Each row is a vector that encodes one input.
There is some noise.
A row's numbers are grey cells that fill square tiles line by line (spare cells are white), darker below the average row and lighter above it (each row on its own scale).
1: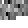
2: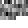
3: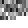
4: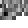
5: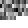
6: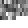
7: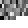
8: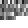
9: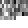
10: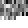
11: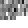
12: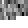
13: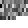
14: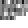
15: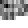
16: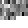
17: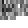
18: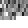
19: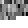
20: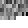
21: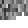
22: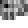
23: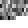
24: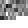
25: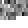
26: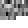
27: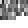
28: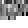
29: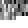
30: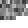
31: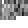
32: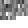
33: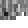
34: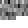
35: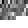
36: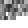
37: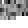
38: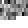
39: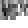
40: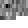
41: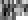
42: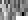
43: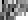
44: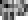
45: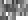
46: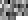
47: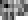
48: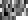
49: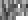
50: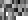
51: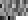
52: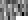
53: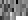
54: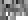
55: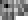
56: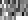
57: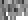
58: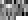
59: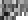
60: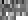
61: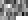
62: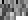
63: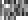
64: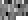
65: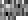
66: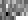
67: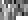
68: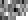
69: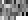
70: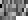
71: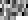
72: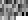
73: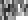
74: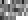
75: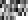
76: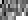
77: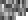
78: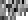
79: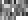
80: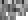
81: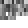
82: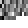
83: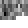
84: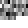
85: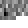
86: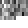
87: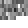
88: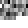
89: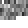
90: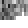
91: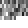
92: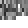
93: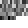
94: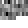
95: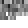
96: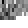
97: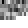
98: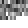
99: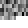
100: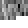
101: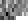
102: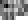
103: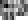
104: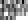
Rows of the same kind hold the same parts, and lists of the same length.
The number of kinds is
3.
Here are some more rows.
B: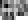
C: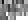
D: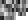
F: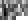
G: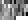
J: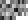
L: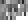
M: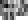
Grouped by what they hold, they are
B, M
C, D, F, J, L
G

